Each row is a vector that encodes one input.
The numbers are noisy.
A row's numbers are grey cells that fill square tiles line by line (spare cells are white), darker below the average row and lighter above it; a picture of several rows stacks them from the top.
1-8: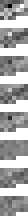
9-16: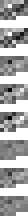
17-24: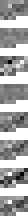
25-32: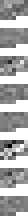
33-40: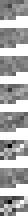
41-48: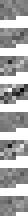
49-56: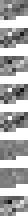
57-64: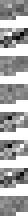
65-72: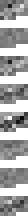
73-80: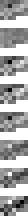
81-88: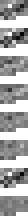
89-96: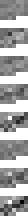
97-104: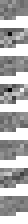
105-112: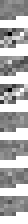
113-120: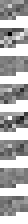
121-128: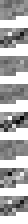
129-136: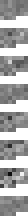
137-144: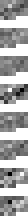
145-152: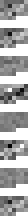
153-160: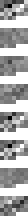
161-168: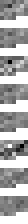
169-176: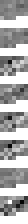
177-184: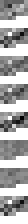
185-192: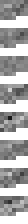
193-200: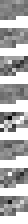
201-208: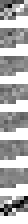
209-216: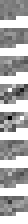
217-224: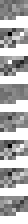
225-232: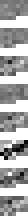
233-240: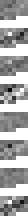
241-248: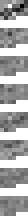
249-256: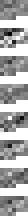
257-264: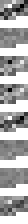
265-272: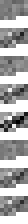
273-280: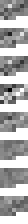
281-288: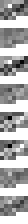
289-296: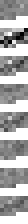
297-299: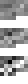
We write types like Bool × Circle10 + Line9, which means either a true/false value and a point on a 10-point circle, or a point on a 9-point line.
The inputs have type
(Bool × Bool × Bool + Unit) × Tree7 × Tree7.
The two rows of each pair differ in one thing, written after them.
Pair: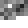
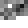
one of the three true/false values
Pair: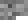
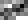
one of the three true/false values
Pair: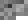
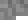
the node of one of the two trees
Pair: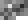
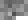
the node of one of the two trees
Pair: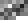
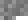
the node of one of the two trees
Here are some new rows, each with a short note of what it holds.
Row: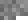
a node of each of two 7-node trees
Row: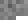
a node of each of two 7-node trees and three true/false values
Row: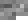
a node of each of two 7-node trees
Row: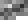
a node of each of two 7-node trees and three true/false values
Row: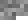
a node of each of two 7-node trees
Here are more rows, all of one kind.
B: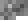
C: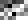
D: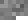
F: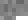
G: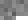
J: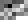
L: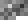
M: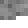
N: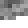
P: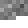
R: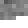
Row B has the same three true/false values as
J, L, N and P.
